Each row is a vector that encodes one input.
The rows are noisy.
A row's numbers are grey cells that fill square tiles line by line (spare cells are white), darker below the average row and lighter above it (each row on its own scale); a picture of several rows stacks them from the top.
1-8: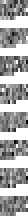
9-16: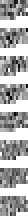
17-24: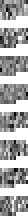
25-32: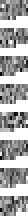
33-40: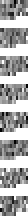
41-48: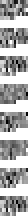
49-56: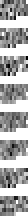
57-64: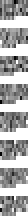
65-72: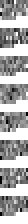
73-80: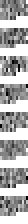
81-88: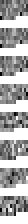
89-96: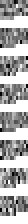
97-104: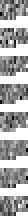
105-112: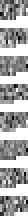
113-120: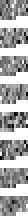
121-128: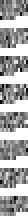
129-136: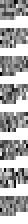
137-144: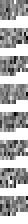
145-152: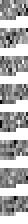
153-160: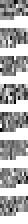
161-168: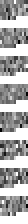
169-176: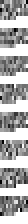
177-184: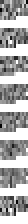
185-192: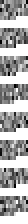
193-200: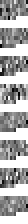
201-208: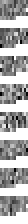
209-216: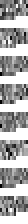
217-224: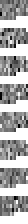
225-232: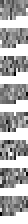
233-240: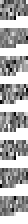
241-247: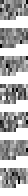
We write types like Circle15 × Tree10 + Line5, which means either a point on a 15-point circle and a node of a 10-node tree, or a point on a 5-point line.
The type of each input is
(Bool × Bool × Bool × Bool + Line12) × Line13.
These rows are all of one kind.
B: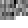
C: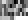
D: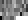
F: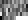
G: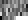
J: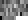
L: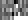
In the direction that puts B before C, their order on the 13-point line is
G, F, B, C, D, L, J.
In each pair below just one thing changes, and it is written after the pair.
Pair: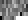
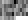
the place on the 12-point line
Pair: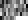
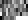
the place on the 13-point line
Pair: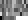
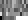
the place on the 13-point line
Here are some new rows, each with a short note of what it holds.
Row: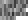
a point on a 12-point line and a point on a 13-point line
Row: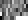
a point on a 12-point line and a point on a 13-point line
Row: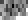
a point on a 13-point line and four true/false values
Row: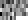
a point on a 13-point line and four true/false values
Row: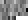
a point on a 13-point line and four true/false values
